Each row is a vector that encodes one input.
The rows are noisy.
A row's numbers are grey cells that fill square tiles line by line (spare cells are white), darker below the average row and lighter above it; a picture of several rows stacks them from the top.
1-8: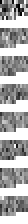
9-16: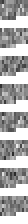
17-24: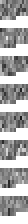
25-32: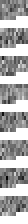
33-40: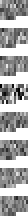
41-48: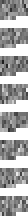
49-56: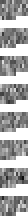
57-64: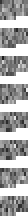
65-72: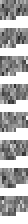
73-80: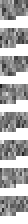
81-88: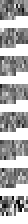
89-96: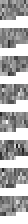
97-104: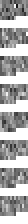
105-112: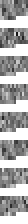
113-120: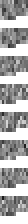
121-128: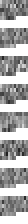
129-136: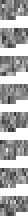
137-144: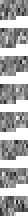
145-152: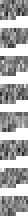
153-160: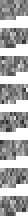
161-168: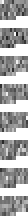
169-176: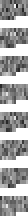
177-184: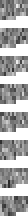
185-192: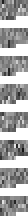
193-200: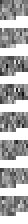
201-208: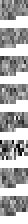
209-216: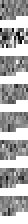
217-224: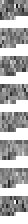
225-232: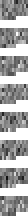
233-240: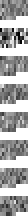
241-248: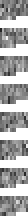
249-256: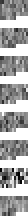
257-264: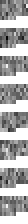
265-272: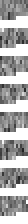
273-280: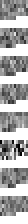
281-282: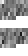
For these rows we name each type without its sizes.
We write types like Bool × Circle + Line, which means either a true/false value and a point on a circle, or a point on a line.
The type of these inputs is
List(Line).
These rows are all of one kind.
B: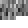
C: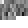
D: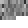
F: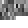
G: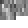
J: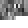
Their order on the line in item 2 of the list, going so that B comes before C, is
B, J, G, C, D, F.
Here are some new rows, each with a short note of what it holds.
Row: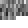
a list of two items
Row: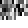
the empty list
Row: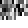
the empty list
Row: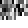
the empty list
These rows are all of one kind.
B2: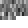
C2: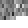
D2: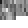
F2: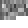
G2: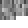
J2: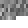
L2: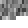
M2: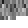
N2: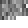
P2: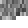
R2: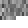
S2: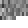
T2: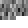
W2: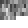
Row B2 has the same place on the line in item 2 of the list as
M2, P2 and S2.
